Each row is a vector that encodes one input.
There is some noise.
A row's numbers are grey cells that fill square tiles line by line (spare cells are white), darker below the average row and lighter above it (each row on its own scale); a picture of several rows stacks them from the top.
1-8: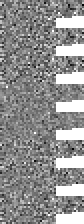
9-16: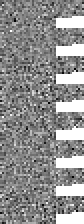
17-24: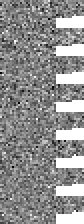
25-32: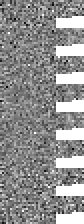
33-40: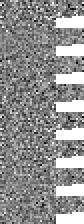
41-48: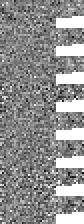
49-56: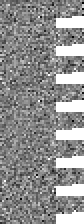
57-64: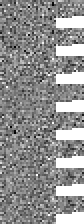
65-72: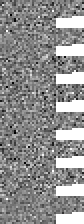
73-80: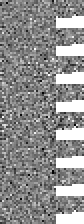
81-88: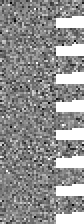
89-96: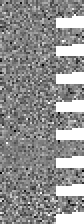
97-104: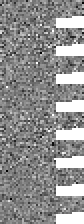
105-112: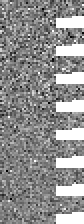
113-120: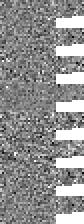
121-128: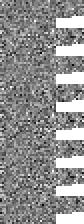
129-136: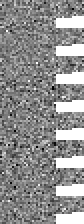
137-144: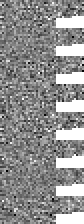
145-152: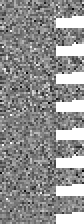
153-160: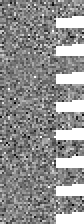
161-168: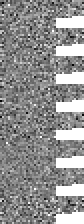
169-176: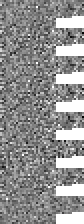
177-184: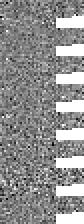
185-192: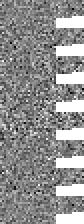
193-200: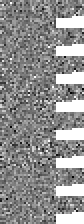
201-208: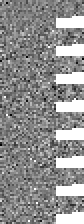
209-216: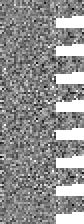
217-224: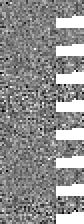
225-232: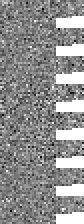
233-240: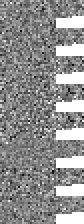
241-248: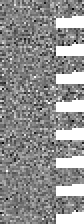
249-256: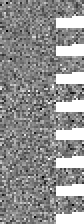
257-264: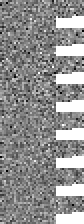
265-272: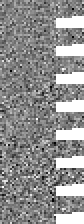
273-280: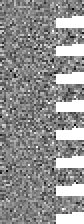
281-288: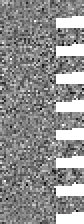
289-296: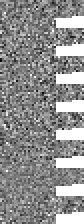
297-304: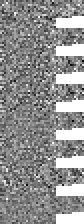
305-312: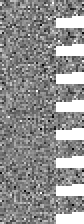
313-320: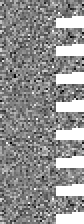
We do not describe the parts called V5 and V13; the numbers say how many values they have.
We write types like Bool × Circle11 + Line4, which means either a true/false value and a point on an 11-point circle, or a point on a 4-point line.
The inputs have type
Label11 × (Line9 + V5) + Line6 + V13.
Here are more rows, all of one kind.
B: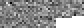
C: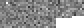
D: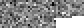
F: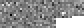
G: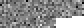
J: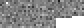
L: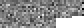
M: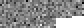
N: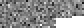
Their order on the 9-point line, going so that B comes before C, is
F, N, D, B, G, M, L, J, C.
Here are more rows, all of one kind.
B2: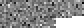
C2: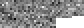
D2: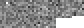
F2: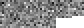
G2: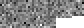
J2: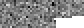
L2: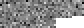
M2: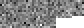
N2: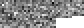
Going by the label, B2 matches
G2, L2 and M2.
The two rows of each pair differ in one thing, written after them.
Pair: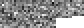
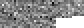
the place on the 9-point line
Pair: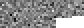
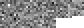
the label
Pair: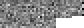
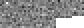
the label
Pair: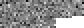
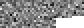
the label
